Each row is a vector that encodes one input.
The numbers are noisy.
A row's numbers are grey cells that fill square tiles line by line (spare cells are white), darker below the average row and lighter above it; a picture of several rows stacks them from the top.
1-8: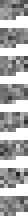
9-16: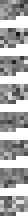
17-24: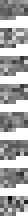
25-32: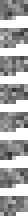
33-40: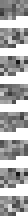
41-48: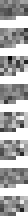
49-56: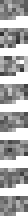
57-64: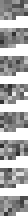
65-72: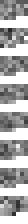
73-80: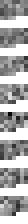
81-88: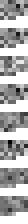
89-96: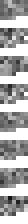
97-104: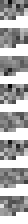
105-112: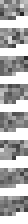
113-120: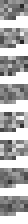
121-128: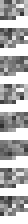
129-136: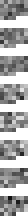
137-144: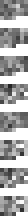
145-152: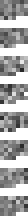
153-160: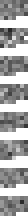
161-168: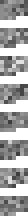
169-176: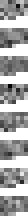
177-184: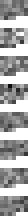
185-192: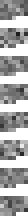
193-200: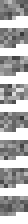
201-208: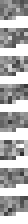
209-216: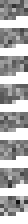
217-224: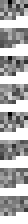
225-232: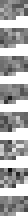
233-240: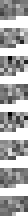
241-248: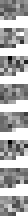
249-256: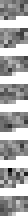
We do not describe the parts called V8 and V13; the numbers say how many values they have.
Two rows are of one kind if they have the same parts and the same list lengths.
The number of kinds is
2.
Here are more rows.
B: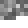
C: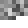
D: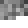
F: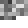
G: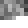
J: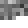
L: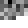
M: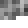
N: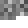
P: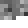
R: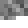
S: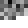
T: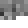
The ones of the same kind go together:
B, D, G, J, M, N, P, R, T
C, F, L, S

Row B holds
a point on a 7-point line, a true/false value and a value of V13.
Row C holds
a value of V8.
